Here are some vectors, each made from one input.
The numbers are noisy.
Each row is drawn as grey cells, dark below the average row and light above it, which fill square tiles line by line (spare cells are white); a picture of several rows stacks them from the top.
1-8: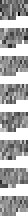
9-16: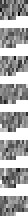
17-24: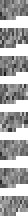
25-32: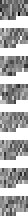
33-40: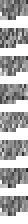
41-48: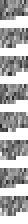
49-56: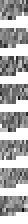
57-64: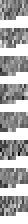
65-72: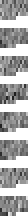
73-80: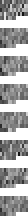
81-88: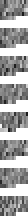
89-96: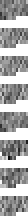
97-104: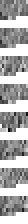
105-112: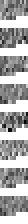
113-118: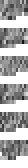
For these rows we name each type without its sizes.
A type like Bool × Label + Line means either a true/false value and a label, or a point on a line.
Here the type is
Bool × Bool × Bool.
